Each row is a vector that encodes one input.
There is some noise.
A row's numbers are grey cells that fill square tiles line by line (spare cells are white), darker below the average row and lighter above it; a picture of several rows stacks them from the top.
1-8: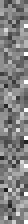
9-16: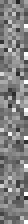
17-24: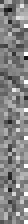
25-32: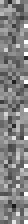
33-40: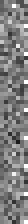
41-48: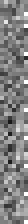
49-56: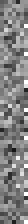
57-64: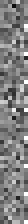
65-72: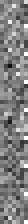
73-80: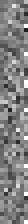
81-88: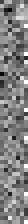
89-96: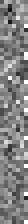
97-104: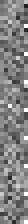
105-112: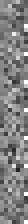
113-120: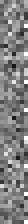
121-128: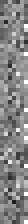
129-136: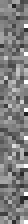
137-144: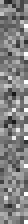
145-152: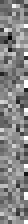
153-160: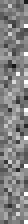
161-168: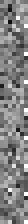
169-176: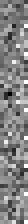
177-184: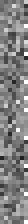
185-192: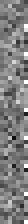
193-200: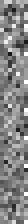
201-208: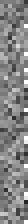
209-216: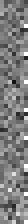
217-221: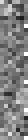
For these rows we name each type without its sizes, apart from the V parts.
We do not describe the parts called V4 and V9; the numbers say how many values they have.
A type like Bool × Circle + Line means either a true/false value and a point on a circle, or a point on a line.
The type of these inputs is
Bool × (Label + Line × V4) + V9.
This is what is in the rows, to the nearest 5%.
About 70% of them hold a true/false value, together with either a label, or a point on a line and a value of V4. The rest hold a value of V9.
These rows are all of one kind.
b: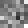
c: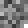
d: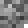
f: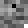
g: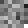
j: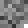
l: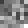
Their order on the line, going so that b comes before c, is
f, b, l, g, c, j, d.
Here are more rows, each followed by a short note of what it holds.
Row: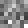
a label and a true/false value
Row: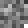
a label and a true/false value
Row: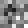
a value of V9
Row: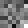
a label and a true/false value
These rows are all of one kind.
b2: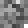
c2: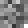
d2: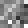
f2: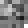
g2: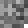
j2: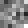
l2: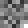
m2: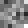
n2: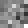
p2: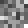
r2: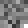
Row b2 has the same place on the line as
g2, j2, m2 and n2.
